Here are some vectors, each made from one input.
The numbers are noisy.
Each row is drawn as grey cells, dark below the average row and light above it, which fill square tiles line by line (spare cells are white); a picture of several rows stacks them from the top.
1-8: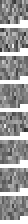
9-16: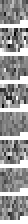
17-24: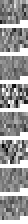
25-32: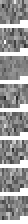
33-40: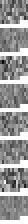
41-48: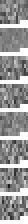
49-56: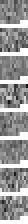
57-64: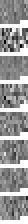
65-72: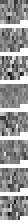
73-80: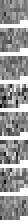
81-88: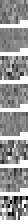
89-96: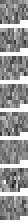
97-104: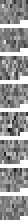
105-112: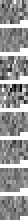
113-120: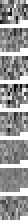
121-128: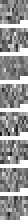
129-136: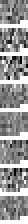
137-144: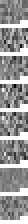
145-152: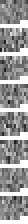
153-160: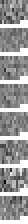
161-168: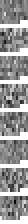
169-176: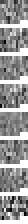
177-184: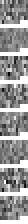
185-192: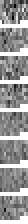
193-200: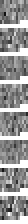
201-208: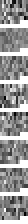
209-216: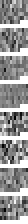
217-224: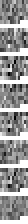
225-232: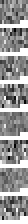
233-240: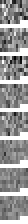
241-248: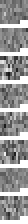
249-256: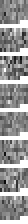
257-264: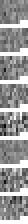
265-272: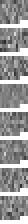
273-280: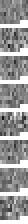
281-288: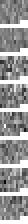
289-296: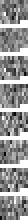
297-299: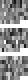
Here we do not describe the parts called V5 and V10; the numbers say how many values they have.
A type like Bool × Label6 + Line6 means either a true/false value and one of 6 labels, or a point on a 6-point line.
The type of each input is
Bool × (Label7 + V5 × V10) + Tree11 + Unit.
